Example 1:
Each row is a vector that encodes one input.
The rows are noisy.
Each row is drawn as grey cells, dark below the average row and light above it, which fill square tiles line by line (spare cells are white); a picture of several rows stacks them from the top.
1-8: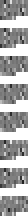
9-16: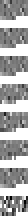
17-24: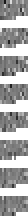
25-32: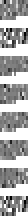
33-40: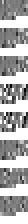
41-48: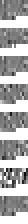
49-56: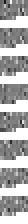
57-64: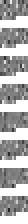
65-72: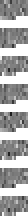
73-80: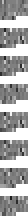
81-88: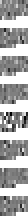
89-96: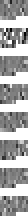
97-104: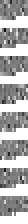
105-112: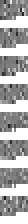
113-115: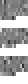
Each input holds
either a fixed value, or three true/false values.
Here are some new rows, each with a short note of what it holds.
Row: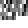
a fixed value
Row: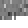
three true/false values
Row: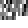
a fixed value
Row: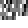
a fixed value
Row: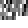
a fixed value
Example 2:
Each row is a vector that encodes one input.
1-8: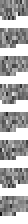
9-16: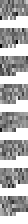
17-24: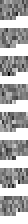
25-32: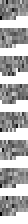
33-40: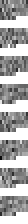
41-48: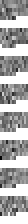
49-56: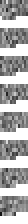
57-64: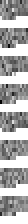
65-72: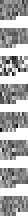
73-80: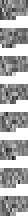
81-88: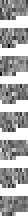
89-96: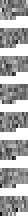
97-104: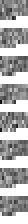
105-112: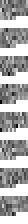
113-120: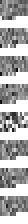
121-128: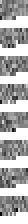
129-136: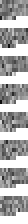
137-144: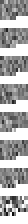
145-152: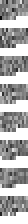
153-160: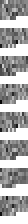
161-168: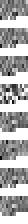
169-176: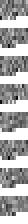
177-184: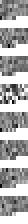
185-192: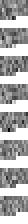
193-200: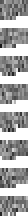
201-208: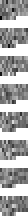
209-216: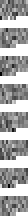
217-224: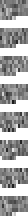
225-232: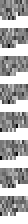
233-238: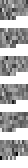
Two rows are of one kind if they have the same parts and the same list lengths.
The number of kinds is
2.
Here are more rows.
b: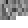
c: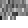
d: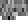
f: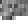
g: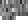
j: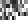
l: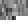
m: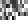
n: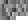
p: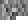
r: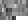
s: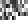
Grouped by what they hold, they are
b, c, d, f, g, l, n, p, r
j, m, s

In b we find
four true/false values.
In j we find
a fixed value.
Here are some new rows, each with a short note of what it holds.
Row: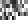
a fixed value
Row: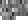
four true/false values
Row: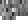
four true/false values
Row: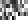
a fixed value
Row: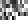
a fixed value
